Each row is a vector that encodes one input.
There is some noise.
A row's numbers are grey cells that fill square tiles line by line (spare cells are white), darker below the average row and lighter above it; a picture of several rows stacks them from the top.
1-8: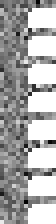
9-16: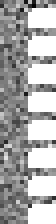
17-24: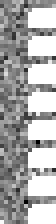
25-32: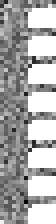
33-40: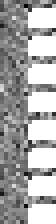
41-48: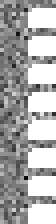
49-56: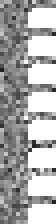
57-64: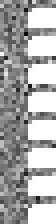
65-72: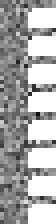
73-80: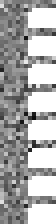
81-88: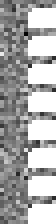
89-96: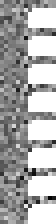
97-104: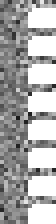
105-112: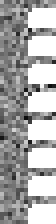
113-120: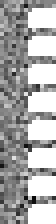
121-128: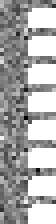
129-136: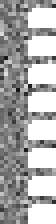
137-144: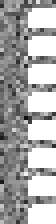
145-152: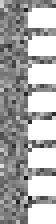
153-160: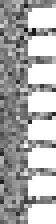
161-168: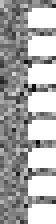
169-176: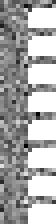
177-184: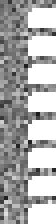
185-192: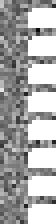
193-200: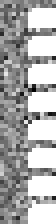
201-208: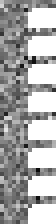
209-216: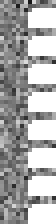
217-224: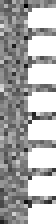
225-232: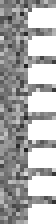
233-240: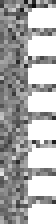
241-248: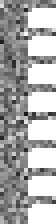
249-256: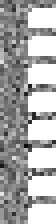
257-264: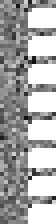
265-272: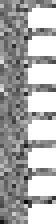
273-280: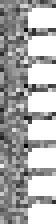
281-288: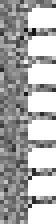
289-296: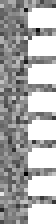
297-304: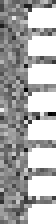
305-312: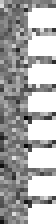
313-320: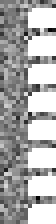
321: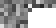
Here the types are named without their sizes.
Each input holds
either a point on a circle, or a node of a tree.
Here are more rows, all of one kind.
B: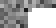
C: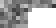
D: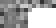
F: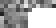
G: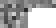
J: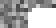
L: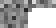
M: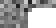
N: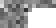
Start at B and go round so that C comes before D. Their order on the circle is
B, N, C, D, F, J, G, L, M.
